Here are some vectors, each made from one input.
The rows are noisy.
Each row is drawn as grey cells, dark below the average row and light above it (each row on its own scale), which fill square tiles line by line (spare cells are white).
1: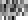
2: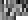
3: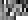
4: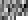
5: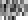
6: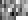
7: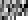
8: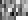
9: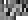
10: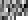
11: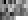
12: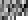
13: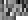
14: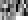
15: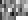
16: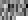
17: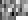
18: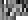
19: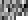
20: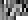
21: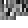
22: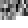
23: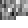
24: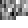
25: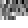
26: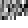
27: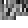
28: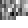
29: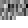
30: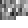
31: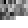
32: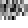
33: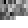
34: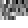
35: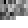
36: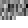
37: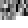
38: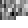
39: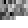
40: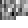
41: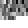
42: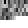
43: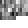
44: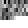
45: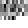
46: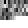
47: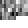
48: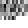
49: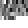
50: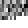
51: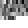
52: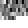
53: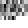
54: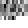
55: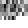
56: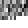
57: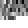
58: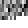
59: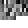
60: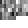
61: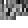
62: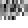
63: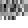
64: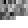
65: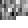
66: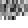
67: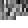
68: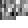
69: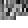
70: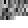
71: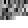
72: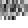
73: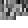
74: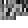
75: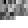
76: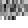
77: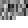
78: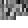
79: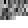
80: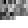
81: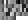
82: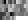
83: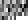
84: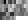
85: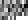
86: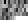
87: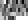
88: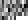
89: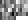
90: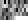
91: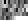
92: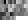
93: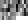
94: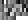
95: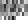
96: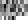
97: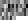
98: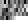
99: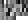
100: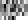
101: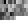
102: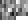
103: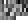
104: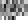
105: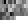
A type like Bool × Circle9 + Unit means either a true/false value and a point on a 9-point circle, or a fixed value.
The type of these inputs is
Circle9.
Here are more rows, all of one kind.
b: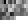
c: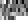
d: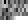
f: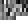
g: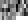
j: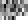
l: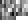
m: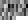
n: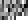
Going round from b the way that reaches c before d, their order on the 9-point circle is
b, l, j, c, f, n, m, g, d.
